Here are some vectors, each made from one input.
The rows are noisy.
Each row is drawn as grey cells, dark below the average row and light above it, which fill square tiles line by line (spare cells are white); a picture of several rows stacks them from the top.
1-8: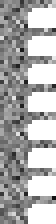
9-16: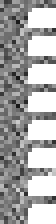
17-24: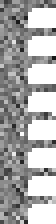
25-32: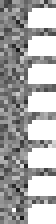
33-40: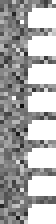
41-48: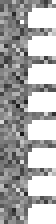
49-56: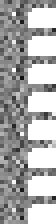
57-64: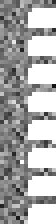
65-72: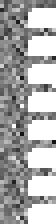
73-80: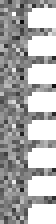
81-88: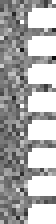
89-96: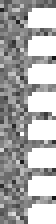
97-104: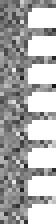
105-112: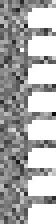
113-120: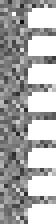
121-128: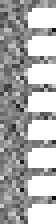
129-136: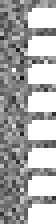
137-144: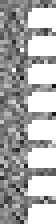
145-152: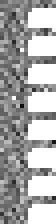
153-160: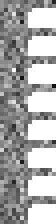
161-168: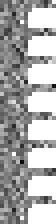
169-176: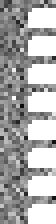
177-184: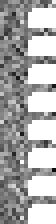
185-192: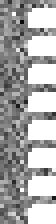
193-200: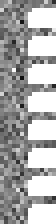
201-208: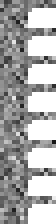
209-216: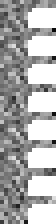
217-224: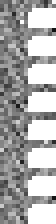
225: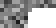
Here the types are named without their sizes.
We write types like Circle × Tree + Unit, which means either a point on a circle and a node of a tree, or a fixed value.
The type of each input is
Bool × Tree.
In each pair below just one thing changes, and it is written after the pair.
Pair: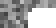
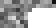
the node of the tree
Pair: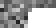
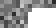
the node of the tree
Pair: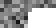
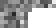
the node of the tree
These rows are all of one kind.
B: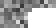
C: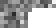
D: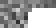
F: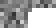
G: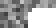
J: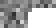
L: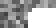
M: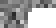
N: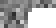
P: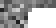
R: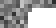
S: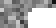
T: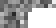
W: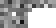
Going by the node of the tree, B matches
F, J, M and N.
